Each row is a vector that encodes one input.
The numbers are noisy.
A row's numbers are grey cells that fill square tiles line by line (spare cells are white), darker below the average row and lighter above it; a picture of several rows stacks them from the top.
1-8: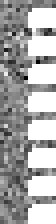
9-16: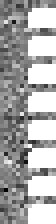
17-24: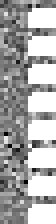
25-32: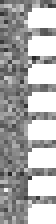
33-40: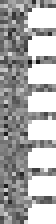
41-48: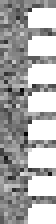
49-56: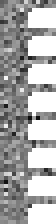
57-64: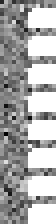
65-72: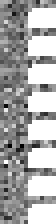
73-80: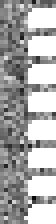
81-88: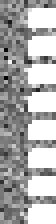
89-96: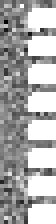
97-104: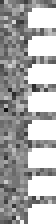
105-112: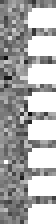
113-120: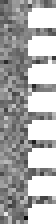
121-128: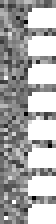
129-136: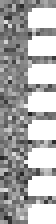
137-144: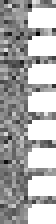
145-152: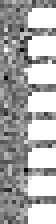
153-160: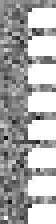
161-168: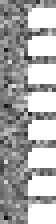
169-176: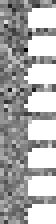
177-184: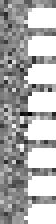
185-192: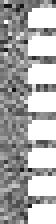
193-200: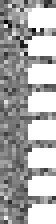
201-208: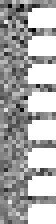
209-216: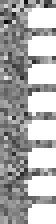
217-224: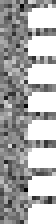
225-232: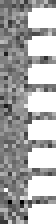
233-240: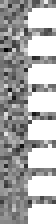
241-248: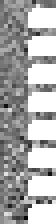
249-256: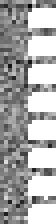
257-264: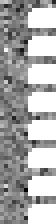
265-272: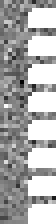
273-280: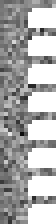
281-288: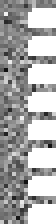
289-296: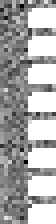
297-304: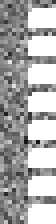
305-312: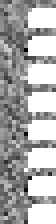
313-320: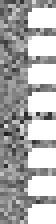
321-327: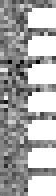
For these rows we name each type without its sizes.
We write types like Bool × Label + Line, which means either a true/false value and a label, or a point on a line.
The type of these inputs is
Circle × Label × Line.
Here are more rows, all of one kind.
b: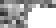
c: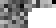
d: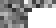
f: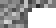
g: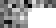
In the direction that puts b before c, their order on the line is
d, b, f, g, c.
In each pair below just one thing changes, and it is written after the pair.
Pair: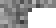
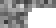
the place on the line
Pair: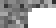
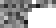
the place on the line
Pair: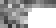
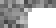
the place on the circle
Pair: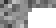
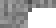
the label
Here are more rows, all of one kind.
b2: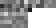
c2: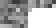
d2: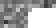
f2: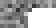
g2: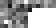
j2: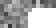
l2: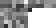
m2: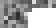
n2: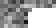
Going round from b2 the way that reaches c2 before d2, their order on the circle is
b2, l2, g2, j2, f2, n2, c2, d2, m2.
